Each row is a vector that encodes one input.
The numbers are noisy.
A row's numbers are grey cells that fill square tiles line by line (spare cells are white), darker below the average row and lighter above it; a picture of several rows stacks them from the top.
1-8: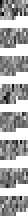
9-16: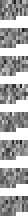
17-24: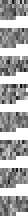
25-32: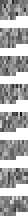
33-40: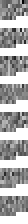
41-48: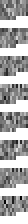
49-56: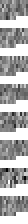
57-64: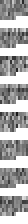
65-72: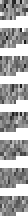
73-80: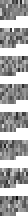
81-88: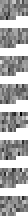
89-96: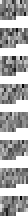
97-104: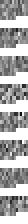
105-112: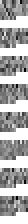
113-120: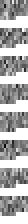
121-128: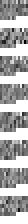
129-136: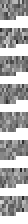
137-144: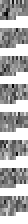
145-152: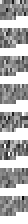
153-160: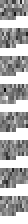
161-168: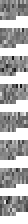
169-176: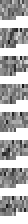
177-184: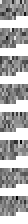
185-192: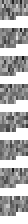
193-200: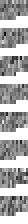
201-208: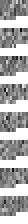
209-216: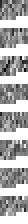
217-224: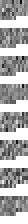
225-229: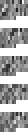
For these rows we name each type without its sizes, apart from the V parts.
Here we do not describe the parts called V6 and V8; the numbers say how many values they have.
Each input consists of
a label, together with either a point on a circle, or a value of V6 and a value of V8.
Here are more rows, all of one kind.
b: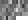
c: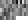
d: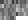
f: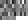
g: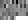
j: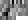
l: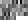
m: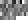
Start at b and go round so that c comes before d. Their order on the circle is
b, f, c, m, l, j, g, d.
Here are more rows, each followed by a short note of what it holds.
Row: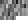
a point on a circle and a label
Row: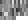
a label, a value of V6 and a value of V8
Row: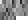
a point on a circle and a label
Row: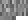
a label, a value of V6 and a value of V8
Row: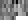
a point on a circle and a label
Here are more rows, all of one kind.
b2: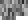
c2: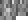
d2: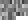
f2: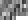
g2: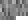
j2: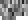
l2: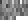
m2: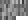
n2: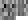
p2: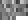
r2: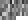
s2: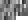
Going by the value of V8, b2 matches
d2, g2 and r2.
